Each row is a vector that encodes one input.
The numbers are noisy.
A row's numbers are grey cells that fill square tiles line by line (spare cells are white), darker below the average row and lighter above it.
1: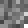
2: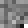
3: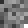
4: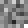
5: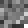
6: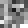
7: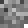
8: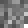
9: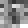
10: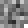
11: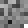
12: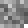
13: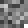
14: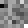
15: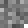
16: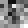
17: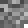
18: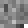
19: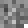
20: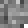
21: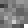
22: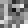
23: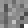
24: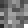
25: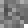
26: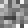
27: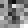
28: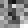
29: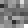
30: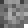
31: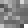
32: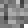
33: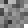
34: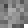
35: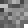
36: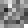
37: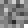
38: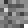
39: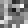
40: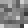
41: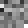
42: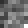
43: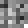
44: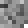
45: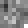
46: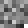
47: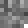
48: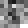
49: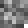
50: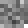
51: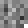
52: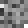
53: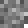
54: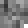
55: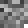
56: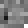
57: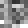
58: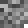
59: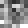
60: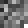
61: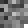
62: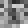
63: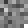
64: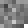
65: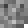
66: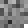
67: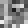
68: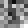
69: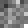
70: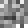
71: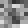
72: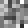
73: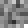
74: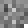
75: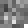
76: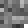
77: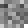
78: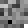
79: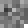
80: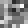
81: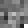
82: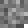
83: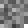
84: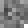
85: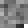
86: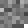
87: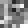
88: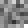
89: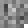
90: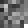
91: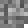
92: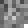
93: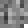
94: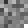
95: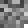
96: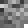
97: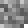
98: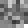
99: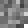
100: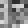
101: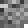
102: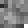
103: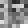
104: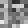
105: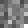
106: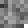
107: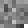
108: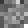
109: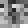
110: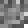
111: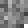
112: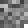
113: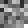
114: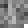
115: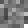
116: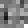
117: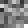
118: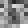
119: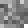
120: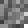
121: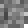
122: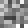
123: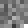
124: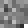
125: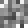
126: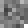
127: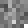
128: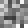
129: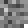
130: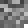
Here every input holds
either a point on a 4-point line, or a list of up to three points on a 5-point line.
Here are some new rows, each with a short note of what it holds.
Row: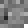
a list of two items
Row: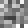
the empty list
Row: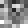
a point on a 4-point line
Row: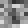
a point on a 4-point line
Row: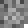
a list of three items
